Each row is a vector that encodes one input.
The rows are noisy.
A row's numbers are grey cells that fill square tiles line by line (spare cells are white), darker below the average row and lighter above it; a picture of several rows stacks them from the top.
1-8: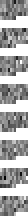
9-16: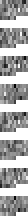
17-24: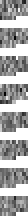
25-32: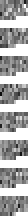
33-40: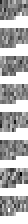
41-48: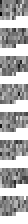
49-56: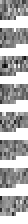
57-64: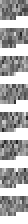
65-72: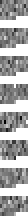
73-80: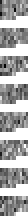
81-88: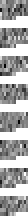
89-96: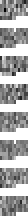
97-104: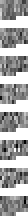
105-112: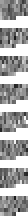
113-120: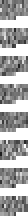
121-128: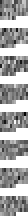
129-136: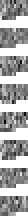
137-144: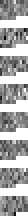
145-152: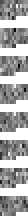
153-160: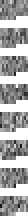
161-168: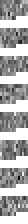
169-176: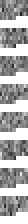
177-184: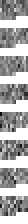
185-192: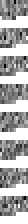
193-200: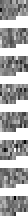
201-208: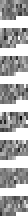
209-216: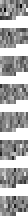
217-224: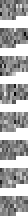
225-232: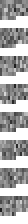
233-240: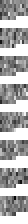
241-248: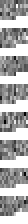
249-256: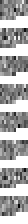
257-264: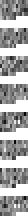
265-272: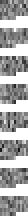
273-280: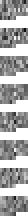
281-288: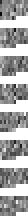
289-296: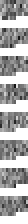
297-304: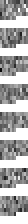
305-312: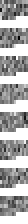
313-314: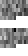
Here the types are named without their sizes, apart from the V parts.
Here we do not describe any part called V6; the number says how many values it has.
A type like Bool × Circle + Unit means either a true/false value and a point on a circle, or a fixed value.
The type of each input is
Line × List(Circle + V6).
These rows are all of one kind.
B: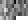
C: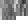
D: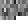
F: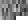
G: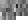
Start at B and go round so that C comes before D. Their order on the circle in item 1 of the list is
B, C, F, G, D.
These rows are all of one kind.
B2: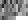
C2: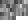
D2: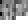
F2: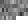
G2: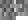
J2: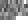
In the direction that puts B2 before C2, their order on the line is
B2, J2, G2, F2, C2, D2.
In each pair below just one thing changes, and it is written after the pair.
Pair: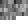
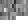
the place on the circle in item 1 of the list
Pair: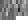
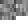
the place on the line
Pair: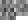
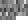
the place on the line
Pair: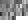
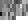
the place on the circle in item 2 of the list
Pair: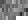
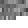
the place on the circle in item 1 of the list
